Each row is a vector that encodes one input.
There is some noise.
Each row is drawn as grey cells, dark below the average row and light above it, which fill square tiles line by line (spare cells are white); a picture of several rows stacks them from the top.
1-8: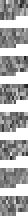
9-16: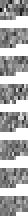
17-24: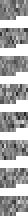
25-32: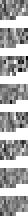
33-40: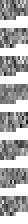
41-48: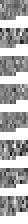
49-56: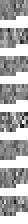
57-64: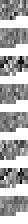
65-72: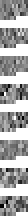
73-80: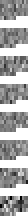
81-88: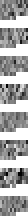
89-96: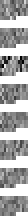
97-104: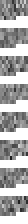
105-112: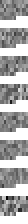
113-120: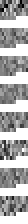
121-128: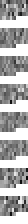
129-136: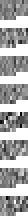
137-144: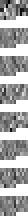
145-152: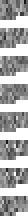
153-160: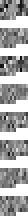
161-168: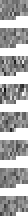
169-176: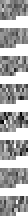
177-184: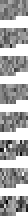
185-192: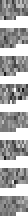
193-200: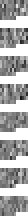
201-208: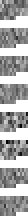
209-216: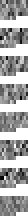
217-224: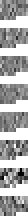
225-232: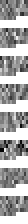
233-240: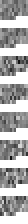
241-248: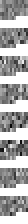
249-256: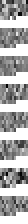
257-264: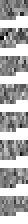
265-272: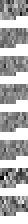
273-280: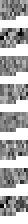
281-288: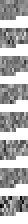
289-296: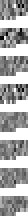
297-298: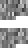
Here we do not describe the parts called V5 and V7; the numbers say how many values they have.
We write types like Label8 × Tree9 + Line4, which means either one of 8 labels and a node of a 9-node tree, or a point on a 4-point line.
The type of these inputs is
(Bool × Bool × Bool × Bool + Line10 + V5) × Line8 + V7.
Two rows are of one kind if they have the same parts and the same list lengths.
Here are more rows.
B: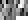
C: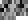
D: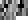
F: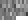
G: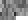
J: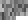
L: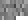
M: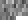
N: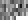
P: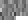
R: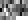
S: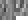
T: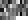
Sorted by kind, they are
B
C, D, R, T
F, G, J, L, M, P, S
N

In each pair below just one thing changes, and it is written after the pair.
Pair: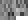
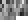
the place on the 10-point line
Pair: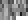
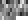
the place on the 10-point line
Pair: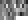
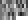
the place on the 8-point line
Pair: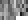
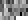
the place on the 8-point line
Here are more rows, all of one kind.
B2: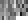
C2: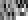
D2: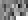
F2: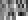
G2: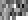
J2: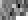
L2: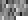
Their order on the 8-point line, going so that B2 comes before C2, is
G2, J2, B2, C2, F2, D2, L2.
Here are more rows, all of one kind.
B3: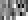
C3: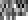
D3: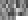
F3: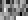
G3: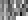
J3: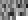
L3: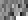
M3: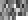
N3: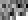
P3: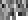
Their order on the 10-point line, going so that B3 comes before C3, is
G3, B3, F3, C3, P3, M3, D3, J3, N3, L3.
